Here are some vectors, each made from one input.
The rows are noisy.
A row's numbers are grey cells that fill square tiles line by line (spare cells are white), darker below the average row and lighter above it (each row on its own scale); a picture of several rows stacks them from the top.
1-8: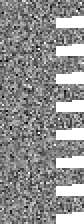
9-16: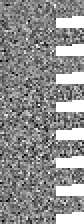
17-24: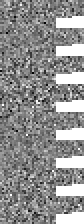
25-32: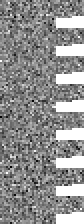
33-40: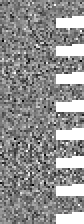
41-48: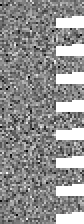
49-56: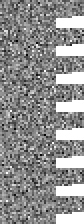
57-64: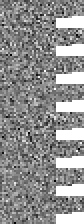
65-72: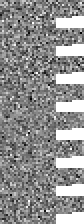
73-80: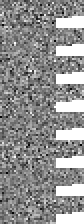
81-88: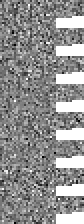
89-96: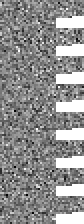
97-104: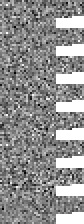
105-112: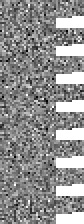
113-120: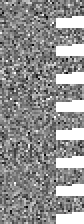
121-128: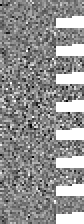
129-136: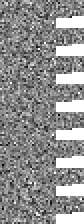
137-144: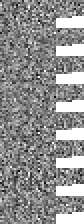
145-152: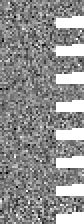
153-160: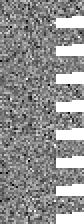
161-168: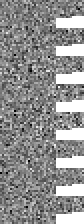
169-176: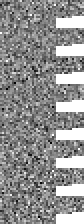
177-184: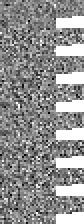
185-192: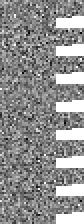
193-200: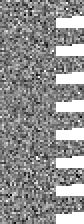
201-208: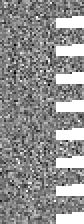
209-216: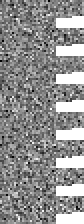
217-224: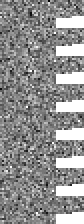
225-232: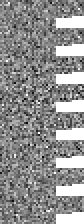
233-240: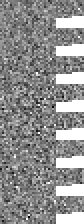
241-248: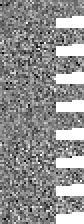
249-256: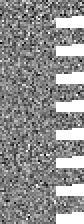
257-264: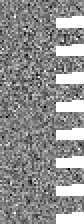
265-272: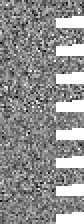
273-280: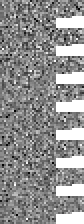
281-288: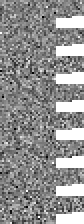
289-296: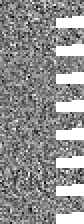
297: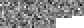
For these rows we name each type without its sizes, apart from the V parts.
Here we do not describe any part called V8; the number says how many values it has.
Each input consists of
a list of items, each either a point on a line, or a true/false value and a value of V8.
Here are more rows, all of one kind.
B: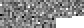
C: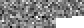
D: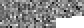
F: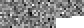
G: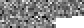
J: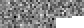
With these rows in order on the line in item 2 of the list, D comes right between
B and C.
